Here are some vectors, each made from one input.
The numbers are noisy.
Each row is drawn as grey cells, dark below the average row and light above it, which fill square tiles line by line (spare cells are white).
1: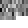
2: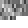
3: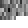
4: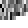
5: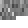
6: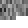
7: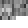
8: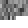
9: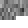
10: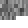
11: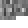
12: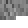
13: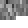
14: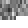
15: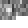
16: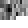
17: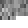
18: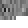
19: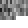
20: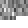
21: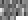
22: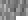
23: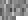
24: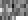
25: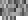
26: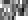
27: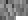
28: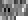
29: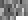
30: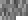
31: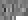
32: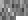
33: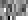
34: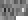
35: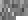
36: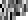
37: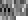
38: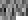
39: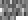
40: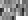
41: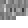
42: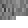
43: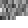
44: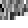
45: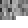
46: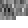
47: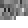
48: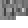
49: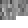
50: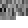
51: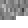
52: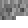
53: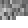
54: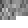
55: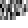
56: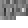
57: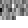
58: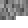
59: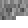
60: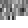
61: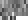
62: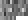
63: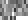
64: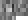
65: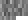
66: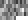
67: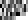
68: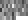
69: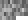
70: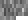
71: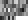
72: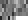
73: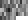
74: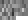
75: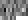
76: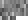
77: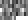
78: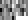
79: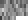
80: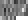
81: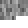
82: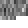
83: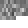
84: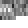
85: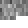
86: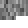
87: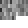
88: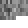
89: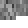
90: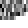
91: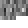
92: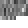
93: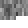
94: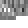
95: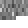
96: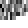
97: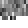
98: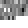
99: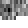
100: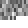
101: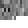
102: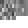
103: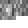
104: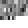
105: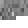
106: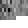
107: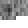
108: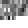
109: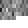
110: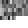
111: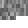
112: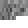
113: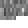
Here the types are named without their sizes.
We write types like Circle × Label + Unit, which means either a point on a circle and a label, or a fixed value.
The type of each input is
List(Circle).
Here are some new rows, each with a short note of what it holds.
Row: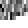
the empty list
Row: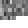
a list of one item
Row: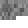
a list of one item
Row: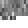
a list of one item
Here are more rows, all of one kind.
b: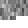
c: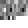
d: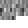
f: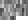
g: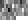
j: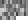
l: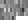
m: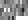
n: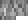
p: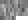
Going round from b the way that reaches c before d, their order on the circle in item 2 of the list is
b, c, j, f, n, m, d, g, l, p.
